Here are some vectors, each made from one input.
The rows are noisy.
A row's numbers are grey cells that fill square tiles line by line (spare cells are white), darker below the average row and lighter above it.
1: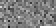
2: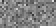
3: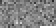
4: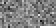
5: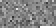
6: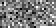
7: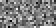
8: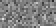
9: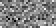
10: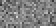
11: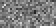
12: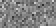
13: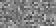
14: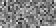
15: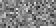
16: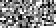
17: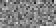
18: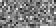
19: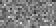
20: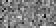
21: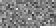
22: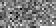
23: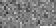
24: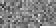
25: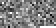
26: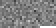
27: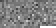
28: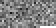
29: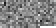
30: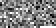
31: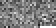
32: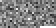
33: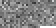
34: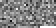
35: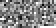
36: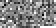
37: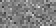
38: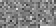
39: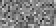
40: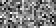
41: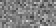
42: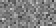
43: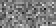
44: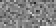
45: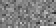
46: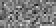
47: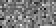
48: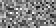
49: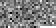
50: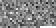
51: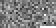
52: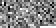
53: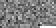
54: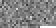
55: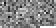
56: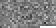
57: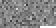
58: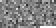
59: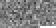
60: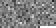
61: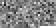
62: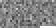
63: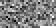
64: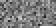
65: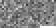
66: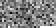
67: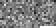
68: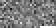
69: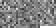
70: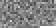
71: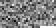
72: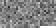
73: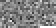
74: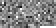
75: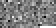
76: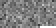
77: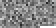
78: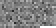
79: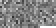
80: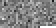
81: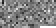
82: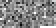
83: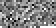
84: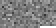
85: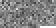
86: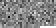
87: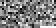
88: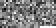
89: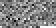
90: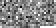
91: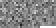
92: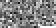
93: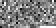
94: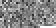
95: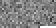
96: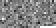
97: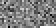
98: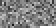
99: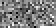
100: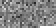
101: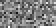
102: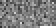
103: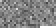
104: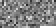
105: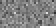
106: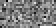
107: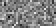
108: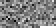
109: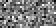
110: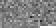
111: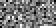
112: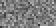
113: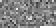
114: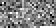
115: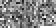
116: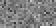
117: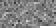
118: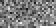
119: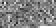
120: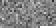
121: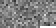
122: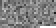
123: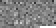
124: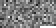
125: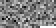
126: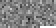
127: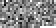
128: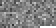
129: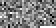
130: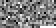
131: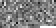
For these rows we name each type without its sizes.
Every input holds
a list of points on a line.
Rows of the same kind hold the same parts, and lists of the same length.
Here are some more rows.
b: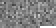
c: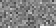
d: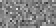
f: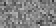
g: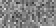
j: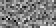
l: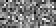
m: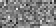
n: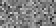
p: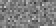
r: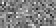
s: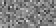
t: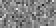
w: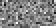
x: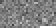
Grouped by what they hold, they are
b, c, p, r, s
d, g, m, t
f, l, n, w, x
j

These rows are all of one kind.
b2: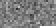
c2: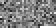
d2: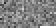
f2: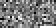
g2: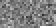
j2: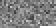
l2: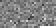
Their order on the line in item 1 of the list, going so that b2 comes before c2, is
f2, l2, j2, b2, d2, c2, g2.
